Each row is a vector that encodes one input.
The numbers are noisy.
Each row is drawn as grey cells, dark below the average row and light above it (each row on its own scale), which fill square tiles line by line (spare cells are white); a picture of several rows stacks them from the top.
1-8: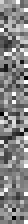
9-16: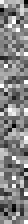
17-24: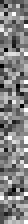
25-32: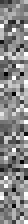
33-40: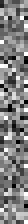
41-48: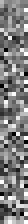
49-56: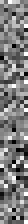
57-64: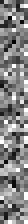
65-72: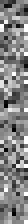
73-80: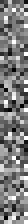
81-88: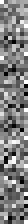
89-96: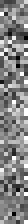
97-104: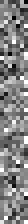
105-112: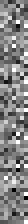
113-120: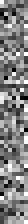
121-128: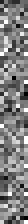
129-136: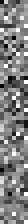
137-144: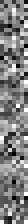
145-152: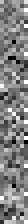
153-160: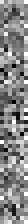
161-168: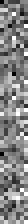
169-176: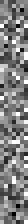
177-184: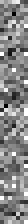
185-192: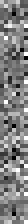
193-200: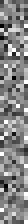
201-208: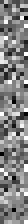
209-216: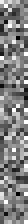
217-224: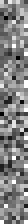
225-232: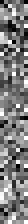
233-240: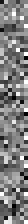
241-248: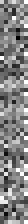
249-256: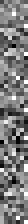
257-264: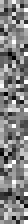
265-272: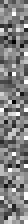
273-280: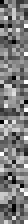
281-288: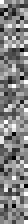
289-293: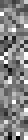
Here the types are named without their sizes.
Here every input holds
two labels, together with either a fixed value, or three true/false values.
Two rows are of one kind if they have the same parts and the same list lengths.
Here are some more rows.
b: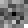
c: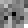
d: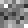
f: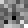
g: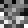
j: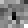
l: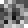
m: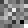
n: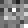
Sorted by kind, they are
b, c, d, f, j, l
g, m, n

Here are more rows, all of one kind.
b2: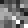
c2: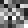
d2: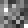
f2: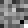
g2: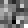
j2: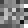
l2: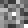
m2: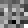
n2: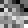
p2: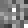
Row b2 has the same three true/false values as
d2, g2 and l2.
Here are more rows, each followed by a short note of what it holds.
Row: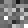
two labels and three true/false values
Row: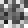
two labels
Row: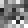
two labels
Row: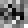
two labels
